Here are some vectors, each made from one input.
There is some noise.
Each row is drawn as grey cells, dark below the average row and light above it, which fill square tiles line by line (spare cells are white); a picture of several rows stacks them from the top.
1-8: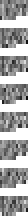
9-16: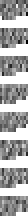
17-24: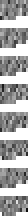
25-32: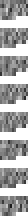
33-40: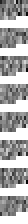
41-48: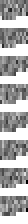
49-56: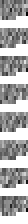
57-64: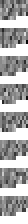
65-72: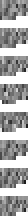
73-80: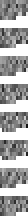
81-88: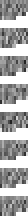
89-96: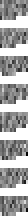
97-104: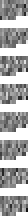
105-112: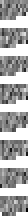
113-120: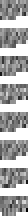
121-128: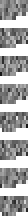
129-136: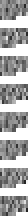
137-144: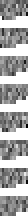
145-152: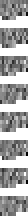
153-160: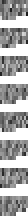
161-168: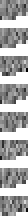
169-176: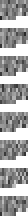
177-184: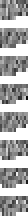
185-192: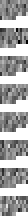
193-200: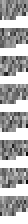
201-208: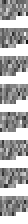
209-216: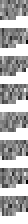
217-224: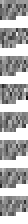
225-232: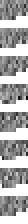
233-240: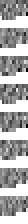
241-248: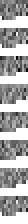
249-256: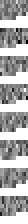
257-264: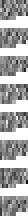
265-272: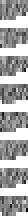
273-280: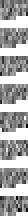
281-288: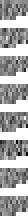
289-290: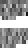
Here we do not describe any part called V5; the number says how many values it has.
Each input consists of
either four true/false values and a value of V5, or a list of up to three points on a 6-point line.
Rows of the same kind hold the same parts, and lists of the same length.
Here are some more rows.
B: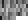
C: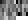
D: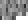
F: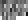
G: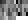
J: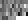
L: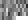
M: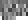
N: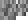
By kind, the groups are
B
C, G
D, N
F, J
L, M

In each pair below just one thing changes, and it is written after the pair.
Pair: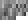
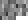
the value of V5
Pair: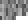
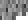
the value of V5
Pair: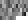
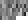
one of the four true/false values
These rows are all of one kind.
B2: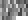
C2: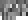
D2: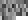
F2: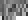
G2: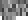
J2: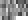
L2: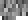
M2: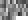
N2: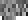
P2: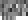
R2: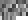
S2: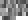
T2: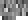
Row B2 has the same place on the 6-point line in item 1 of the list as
J2 and M2.
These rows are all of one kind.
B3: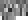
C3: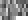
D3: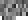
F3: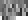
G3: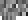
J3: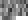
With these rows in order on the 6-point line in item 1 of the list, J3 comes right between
B3 and C3.
